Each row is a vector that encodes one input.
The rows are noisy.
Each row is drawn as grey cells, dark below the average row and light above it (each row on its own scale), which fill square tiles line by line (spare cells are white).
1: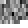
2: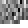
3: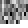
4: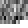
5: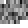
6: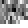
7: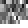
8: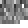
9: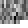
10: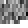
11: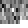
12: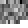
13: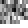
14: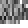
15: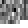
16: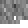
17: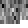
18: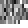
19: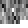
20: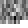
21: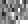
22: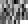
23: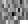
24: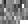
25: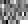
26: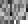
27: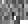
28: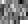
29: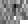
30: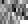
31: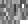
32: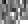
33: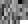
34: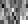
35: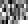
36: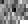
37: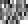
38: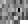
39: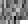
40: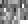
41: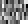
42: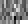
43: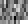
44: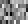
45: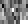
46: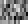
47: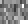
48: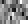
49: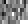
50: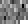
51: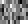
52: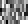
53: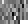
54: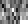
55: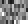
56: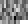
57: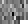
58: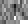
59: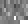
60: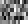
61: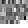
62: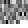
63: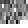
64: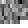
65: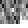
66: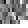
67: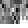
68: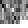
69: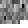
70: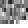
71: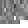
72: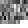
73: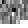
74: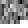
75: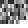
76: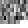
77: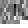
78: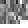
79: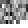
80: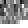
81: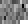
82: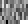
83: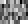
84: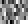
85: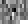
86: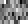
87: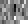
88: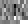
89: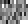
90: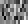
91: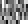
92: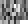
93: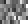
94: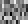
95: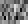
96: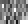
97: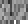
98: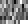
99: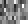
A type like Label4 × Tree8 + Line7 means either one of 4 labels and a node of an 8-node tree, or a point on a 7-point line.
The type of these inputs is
Bool × Bool × Bool × Bool + Tree11 + Unit.
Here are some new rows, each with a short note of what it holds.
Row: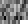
four true/false values
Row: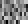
a node of an 11-node tree
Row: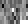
a fixed value
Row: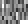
a node of an 11-node tree
